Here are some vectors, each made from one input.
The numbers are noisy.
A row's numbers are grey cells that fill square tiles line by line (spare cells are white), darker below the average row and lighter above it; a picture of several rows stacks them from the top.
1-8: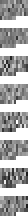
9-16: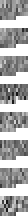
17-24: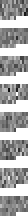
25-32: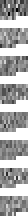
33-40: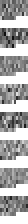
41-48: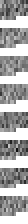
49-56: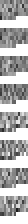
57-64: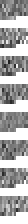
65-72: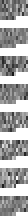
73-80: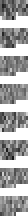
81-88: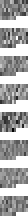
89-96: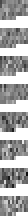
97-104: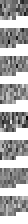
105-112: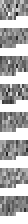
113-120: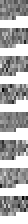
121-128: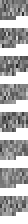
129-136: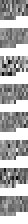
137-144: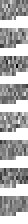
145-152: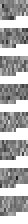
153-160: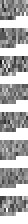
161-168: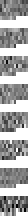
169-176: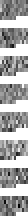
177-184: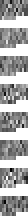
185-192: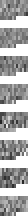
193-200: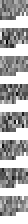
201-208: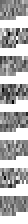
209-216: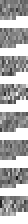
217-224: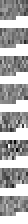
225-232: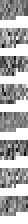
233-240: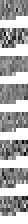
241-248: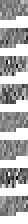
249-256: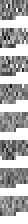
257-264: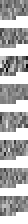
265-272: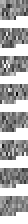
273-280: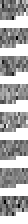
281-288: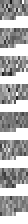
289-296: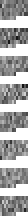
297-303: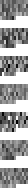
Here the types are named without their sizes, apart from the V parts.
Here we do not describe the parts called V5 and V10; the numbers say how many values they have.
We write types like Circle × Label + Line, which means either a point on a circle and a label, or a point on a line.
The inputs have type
(Circle + V10) × V5 + Line.
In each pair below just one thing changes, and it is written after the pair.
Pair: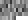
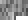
the value of V5
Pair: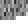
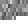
the place on the circle
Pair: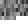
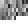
the place on the circle
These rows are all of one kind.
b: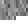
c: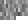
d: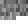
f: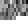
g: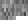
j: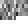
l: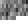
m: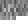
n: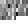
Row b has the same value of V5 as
f and j.
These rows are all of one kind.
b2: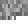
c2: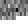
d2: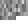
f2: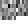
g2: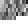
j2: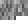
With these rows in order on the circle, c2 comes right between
f2 and j2.
